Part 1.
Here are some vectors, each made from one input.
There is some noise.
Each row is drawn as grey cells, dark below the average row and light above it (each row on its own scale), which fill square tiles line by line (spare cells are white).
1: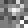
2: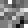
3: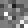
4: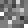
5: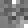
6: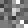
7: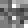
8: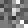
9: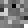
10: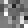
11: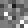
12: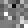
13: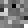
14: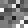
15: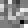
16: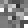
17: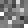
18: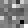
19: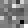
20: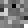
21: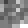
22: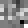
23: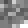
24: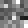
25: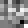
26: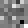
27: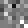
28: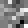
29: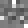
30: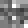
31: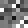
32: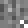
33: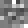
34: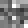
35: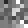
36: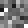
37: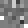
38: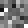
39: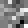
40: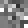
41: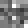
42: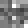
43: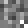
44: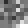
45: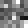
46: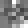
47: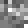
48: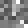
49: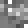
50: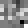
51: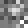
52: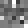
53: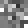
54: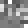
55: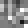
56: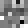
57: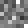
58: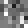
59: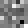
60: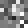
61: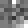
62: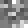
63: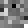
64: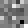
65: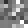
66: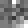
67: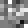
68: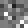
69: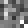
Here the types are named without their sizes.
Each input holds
a node of a tree, together with either a fixed value, or three true/false values.
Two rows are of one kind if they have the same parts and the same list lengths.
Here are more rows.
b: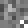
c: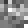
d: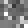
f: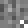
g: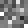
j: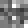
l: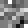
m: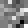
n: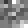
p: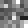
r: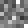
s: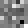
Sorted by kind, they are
b, c, d, f, n
g, j, l, m, p, r, s

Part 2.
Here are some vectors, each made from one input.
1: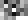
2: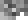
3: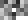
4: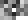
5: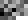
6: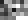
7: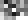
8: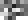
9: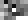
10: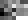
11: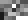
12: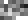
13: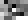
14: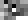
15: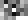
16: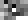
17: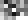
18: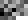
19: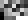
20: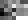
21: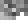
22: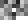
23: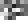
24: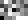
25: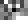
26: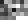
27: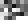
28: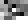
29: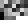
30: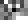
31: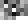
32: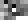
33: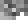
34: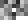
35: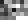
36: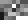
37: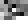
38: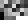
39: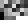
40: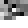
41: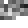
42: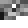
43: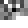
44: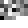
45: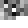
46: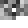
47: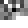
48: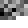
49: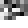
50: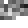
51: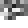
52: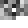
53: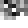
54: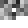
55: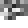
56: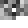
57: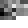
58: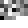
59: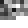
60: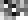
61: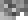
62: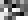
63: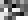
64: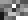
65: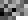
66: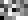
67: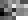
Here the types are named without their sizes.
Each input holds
either a node of a tree, or three true/false values.
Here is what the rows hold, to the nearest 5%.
About 55% of them hold a node of a tree. The rest hold three true/false values.
